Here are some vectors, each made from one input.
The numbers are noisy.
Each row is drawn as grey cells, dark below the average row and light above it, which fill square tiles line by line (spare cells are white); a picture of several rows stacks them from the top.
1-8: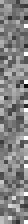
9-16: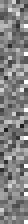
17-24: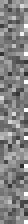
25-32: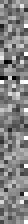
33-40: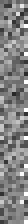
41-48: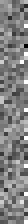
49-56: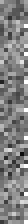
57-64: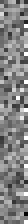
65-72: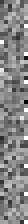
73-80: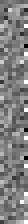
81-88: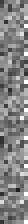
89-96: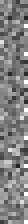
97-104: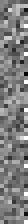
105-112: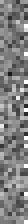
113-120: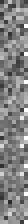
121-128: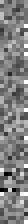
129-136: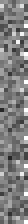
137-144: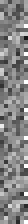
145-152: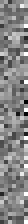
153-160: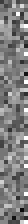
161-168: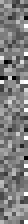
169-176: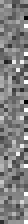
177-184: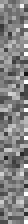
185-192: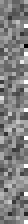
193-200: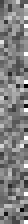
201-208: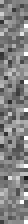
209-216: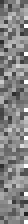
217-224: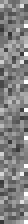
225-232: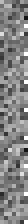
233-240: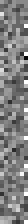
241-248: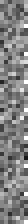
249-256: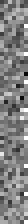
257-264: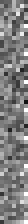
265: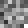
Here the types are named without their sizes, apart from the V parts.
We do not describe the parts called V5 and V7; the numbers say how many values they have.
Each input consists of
either a value of V5 and a value of V7, or a list of points on a line.
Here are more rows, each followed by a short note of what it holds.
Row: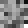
a value of V5 and a value of V7
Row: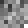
a list of one item
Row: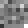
a list of two items
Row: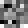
the empty list
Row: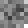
a list of three items
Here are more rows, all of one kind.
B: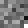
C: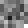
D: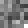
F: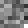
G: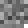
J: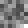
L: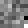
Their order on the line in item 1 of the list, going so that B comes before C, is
L, F, B, D, G, C, J.
